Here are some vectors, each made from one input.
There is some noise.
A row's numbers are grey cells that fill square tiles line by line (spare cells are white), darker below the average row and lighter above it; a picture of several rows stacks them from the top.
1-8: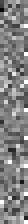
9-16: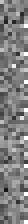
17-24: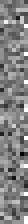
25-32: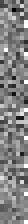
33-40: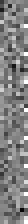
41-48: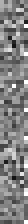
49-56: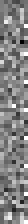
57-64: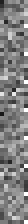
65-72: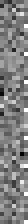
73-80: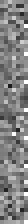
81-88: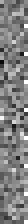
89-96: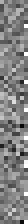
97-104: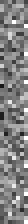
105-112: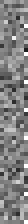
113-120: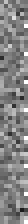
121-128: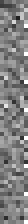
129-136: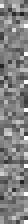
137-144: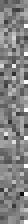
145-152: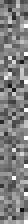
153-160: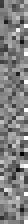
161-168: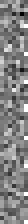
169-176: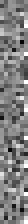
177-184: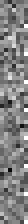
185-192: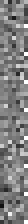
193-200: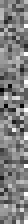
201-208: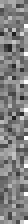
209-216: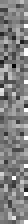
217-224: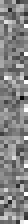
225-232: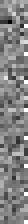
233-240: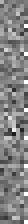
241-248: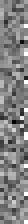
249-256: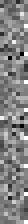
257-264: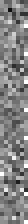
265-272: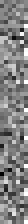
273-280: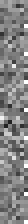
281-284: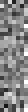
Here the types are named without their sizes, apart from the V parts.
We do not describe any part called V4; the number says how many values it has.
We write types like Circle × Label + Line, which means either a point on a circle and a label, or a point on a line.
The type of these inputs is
Bool × Line + Label × List(V4).
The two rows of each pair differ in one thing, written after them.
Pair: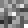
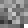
the value of V4 in item 2 of the list
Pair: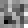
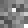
the label
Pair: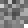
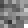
the label
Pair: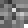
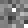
the value of V4 in item 2 of the list
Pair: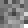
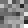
the value of V4 in item 2 of the list
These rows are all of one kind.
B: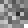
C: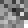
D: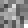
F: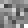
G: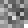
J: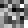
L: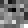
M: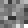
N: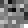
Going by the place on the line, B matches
G, L and N.
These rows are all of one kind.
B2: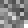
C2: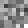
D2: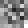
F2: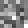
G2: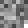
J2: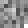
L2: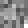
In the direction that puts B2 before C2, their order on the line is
D2, B2, F2, G2, L2, J2, C2.
